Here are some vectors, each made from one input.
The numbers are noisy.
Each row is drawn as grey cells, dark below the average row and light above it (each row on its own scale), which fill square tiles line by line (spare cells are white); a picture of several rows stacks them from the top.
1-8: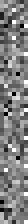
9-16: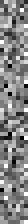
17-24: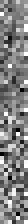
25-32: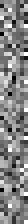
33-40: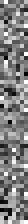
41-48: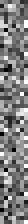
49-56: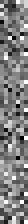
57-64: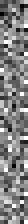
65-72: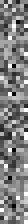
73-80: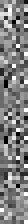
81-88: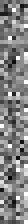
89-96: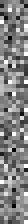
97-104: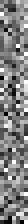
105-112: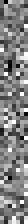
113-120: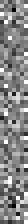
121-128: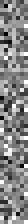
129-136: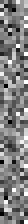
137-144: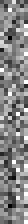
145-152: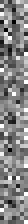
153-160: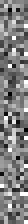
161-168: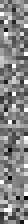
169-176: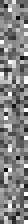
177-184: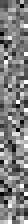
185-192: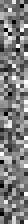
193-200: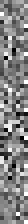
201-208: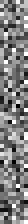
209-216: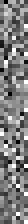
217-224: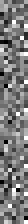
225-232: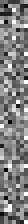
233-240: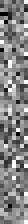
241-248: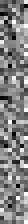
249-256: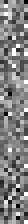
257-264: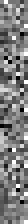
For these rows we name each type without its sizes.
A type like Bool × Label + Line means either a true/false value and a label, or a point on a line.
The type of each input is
(Bool × Bool × Bool + Unit) × Circle × (Label + Line) + Tree.
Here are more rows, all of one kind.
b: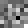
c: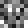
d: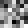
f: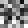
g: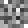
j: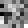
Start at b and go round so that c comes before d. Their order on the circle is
b, f, j, g, c, d.
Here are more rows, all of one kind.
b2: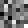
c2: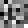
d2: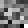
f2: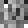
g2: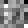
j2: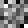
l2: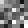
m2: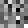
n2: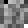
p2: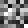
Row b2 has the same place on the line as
c2, f2 and g2.
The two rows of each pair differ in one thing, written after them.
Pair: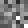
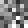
the place on the line
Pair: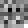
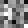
one of the three true/false values
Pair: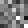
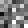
one of the three true/false values
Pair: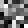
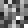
one of the three true/false values
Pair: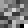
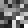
the place on the circle
